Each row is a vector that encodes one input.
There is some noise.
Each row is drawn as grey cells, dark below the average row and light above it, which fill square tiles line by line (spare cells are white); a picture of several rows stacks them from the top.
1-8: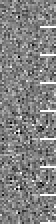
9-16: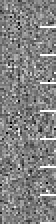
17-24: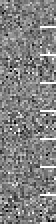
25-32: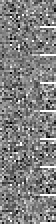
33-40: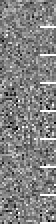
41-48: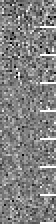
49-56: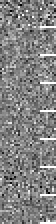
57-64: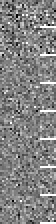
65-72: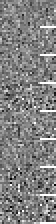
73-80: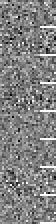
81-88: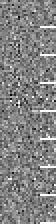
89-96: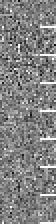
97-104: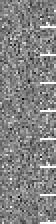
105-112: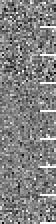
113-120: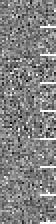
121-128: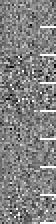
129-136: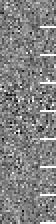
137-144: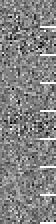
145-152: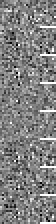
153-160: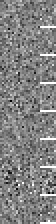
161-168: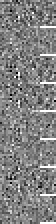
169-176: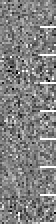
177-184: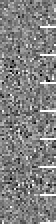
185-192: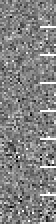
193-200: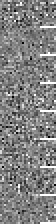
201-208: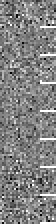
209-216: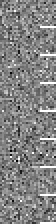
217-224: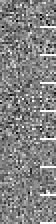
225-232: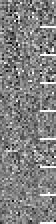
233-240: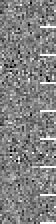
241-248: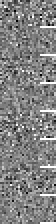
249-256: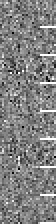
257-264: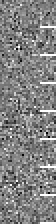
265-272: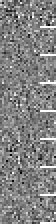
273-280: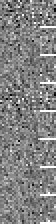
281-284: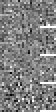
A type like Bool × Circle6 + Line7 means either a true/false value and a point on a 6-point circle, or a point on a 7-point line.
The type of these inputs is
(Circle10 × (Line7 + Tree10) × Tree10 + Tree11) × Tree10.
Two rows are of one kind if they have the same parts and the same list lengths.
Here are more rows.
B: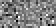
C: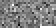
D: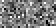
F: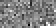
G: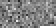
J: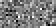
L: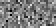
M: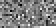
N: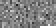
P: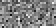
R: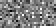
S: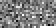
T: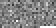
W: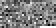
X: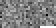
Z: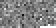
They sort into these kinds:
B, D, J, L, M, P, R, S, W
C, G
F, N, T, X, Z

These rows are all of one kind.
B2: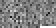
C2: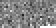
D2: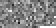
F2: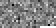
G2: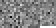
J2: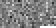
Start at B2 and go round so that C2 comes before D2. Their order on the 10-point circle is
B2, F2, C2, D2, J2, G2.
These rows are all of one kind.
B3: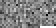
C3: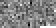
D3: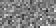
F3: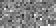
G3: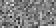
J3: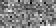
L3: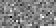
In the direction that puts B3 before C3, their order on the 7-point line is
D3, J3, B3, L3, C3, G3, F3.
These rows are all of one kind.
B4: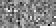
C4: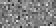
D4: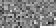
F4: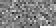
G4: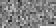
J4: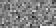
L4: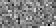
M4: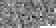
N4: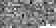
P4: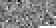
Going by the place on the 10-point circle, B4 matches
C4, D4, G4 and P4.
